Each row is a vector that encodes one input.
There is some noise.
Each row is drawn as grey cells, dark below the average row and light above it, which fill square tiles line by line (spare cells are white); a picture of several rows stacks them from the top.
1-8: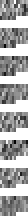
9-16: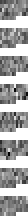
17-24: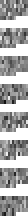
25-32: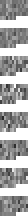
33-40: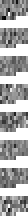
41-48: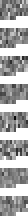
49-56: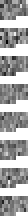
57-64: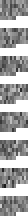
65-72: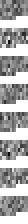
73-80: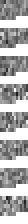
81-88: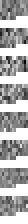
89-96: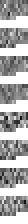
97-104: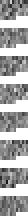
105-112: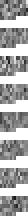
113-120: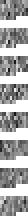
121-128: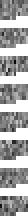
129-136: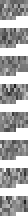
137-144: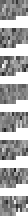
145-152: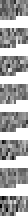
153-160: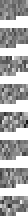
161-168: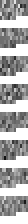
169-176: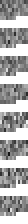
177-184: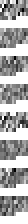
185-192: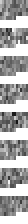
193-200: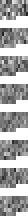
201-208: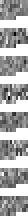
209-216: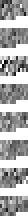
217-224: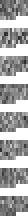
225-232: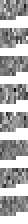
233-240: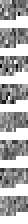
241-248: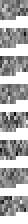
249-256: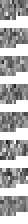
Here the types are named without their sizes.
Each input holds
a list of points on a line.
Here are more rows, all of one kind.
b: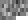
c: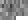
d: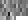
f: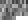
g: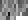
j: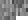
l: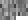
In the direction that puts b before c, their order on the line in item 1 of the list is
b, c, d, l, g, j, f.
